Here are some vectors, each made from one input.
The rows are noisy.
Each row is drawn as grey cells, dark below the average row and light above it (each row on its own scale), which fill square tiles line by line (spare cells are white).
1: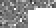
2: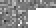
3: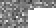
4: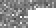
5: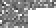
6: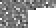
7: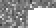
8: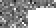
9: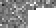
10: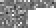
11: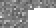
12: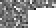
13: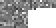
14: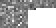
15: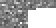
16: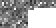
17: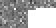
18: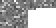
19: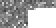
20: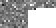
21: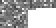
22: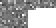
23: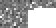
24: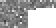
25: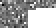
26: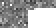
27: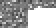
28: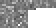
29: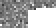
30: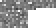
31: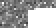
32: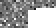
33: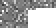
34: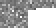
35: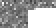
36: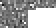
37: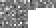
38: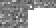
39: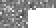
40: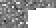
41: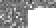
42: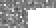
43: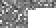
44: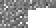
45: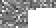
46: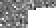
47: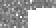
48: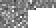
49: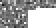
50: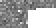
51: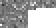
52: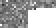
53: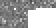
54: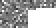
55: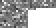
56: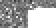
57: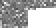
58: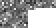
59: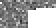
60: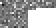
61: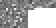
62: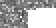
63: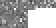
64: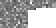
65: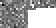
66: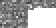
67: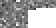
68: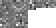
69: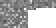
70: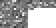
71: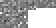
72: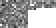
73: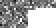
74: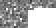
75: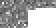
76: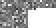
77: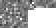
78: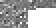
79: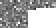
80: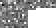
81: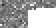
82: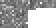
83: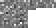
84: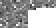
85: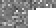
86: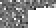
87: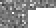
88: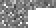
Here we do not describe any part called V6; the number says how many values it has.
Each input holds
either a point on a 4-point line, or three true/false values, or a value of V6.
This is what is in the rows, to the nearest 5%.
About 15% of them hold a point on a 4-point line. About 60% of them hold three true/false values. The rest hold a value of V6.
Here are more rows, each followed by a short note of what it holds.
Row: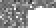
three true/false values
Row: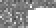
three true/false values
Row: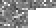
a point on a 4-point line
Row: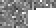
a point on a 4-point line
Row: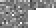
a value of V6
